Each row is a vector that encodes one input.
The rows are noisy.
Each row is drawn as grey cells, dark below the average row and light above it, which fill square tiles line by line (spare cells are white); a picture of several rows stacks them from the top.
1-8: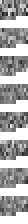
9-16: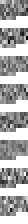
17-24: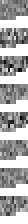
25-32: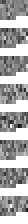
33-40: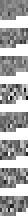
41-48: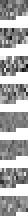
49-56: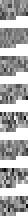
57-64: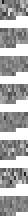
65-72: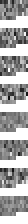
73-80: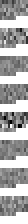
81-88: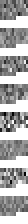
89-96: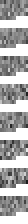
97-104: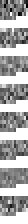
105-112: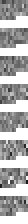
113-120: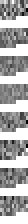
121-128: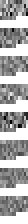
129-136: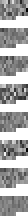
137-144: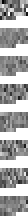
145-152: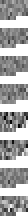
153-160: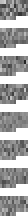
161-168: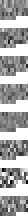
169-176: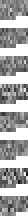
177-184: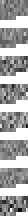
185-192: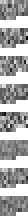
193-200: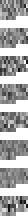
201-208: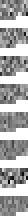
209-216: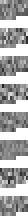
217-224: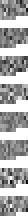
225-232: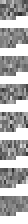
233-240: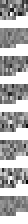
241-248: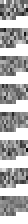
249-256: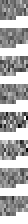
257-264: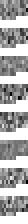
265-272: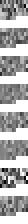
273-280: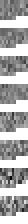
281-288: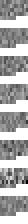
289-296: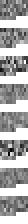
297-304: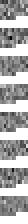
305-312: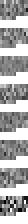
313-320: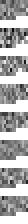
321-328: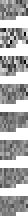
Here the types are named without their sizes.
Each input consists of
either a point on a circle and a label, or a point on a line.
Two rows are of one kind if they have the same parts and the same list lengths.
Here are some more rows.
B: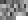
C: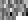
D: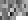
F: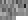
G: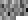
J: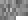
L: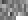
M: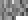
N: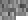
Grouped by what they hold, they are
B, C, G, L, M, N
D, F, J

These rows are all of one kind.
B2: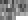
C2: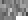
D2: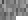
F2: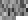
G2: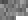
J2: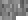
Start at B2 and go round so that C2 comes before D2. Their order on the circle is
B2, C2, D2, J2, G2, F2.
